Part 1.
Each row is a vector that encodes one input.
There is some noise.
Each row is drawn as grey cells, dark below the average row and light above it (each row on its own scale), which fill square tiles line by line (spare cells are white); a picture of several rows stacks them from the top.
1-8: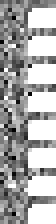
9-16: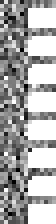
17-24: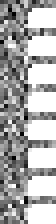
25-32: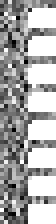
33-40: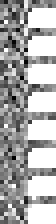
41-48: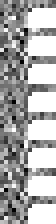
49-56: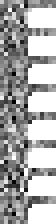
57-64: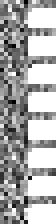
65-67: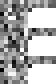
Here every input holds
a point on a 5-point line and a true/false value.
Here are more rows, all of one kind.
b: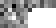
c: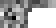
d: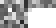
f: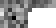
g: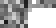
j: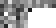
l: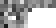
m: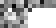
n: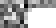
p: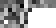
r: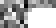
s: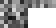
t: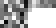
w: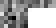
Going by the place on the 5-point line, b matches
c, f and m.
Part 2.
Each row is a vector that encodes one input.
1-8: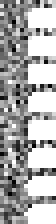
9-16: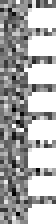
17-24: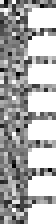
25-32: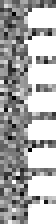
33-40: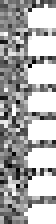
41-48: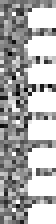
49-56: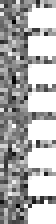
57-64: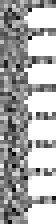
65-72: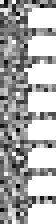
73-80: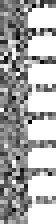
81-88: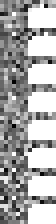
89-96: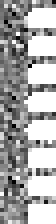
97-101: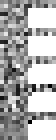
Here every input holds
a list of up to two points on a 5-point circle.
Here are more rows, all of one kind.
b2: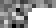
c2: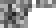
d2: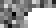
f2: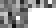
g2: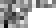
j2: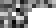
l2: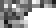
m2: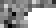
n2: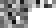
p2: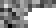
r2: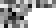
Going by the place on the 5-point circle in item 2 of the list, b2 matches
d2, f2, j2 and m2.
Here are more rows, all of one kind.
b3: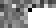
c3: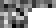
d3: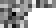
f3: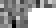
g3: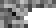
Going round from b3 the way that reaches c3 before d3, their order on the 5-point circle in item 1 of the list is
b3, c3, f3, d3, g3.
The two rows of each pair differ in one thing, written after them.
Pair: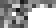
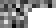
the place on the 5-point circle in item 2 of the list
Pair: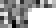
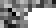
the place on the 5-point circle in item 1 of the list
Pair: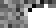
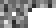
the place on the 5-point circle in item 1 of the list
